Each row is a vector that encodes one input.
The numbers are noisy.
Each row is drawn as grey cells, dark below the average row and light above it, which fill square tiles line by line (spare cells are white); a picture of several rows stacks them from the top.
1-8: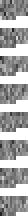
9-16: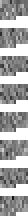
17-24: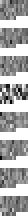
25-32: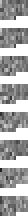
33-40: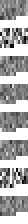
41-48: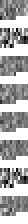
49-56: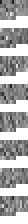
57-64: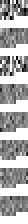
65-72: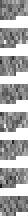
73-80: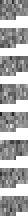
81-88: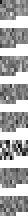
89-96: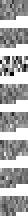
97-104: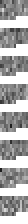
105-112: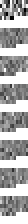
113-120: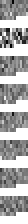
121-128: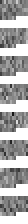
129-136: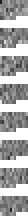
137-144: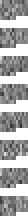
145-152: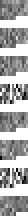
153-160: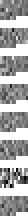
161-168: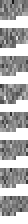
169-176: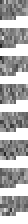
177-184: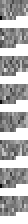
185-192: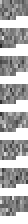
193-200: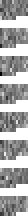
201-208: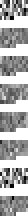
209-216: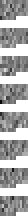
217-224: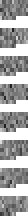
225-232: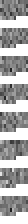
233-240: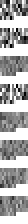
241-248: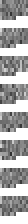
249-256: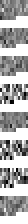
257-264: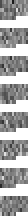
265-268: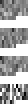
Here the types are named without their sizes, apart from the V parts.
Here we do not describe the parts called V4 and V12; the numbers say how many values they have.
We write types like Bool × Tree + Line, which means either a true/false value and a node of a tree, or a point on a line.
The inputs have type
(Circle + Label) × V12 + V4.
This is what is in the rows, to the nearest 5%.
About 10% of them hold a value of V4. The rest hold a value of V12, together with either a point on a circle, or a label.
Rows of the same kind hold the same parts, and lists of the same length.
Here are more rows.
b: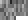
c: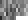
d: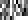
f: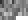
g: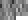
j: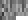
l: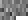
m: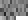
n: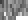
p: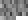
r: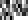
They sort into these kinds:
b, l, m, p
c, f, g, j, n
d, r

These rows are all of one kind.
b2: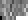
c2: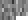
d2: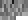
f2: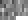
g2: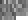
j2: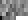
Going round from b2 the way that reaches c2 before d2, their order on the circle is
b2, j2, f2, c2, d2, g2.
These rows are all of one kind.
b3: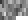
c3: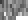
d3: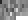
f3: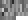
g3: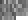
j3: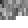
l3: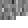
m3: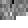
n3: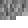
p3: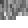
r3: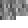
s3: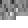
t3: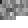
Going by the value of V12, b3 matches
c3, j3 and p3.
